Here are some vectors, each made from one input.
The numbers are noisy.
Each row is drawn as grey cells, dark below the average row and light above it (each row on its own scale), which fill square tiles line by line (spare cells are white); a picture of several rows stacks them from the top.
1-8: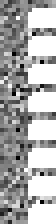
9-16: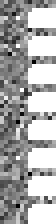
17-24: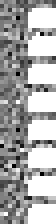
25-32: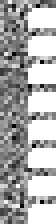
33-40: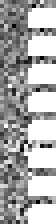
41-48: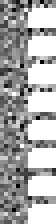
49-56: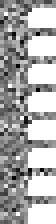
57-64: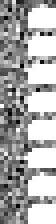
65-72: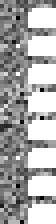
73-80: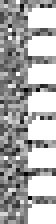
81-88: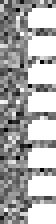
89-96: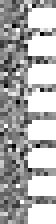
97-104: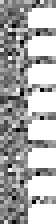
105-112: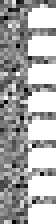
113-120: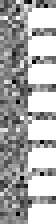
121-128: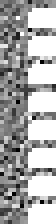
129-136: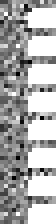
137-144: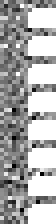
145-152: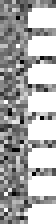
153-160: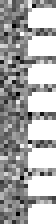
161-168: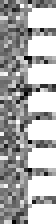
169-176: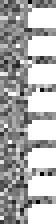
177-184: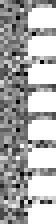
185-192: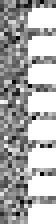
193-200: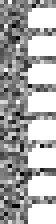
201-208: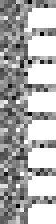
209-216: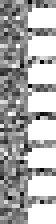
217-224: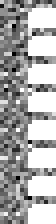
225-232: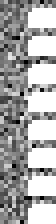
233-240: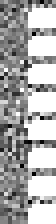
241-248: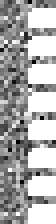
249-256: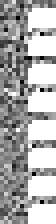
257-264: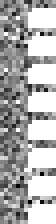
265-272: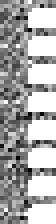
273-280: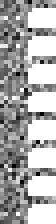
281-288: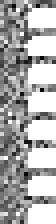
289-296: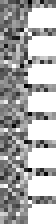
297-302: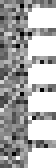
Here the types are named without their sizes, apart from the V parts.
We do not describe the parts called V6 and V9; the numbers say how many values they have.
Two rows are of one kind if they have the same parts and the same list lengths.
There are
4 kinds of row.
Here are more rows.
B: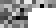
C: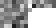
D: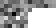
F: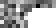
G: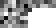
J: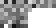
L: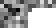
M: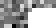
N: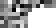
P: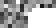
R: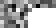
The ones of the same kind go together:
B, C, M, R
D, F, L
G, N
J, P

